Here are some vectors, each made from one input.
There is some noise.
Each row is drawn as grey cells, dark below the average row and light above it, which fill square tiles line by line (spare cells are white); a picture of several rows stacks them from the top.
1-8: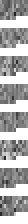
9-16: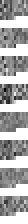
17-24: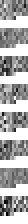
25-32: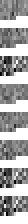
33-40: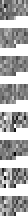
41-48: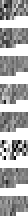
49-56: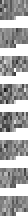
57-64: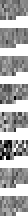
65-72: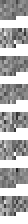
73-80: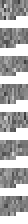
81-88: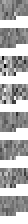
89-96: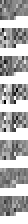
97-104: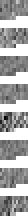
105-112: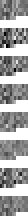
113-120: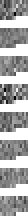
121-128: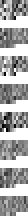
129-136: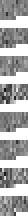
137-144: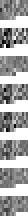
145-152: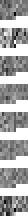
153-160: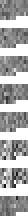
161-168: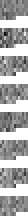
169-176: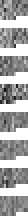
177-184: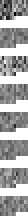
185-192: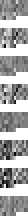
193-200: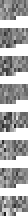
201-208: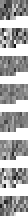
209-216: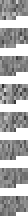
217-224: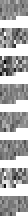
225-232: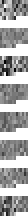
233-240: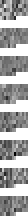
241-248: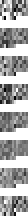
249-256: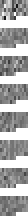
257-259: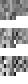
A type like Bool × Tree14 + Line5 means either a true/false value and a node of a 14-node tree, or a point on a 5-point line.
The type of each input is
(Bool × (Circle8 + Unit) + Unit) × Line6 × Line6 × Line6.
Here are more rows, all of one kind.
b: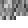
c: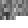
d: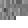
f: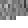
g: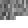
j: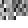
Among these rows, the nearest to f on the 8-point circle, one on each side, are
b and c.
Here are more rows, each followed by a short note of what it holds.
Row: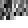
a point on each of three 6-point lines and a true/false value
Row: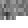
a point on an 8-point circle, a point on each of three 6-point lines and a true/false value
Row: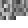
a point on an 8-point circle, a point on each of three 6-point lines and a true/false value
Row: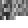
a point on an 8-point circle, a point on each of three 6-point lines and a true/false value
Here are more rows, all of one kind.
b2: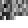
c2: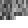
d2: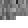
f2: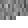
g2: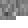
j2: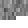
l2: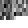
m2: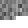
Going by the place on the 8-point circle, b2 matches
c2 and j2.
